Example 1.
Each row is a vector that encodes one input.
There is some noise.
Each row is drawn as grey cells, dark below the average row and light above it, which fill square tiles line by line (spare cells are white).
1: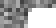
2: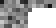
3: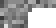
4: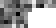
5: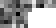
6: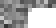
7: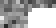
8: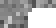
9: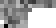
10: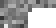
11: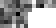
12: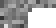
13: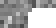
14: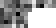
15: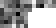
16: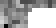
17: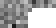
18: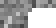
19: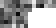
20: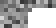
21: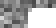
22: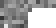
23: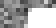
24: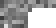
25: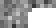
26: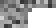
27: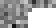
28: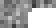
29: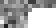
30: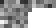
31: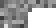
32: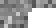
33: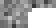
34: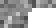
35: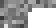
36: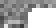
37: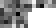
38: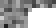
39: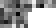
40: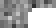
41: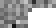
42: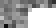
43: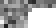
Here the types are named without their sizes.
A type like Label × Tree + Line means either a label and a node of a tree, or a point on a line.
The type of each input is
List(Line).
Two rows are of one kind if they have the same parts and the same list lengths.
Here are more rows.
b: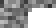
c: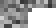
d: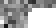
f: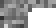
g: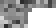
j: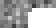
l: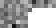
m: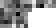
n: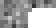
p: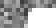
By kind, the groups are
b, c, d, g, p
f, j, l, n
m

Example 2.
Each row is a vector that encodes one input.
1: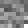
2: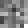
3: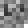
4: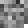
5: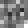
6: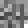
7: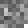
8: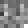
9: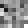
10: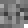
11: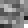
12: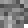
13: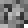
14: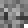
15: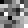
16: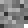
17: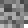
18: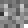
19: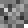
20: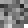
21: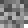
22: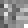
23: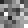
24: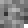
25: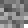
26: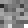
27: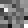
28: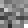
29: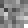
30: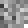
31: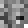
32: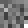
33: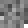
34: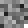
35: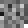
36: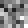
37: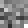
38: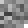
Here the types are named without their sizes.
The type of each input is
Bool × Line.
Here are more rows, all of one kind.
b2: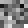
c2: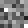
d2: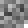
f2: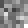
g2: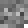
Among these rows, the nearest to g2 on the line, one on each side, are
b2 and f2.
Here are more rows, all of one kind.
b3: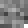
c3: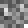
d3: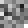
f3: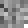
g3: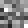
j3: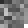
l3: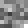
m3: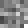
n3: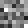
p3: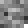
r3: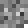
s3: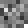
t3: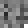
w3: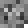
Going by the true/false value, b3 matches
d3, f3, l3 and p3.
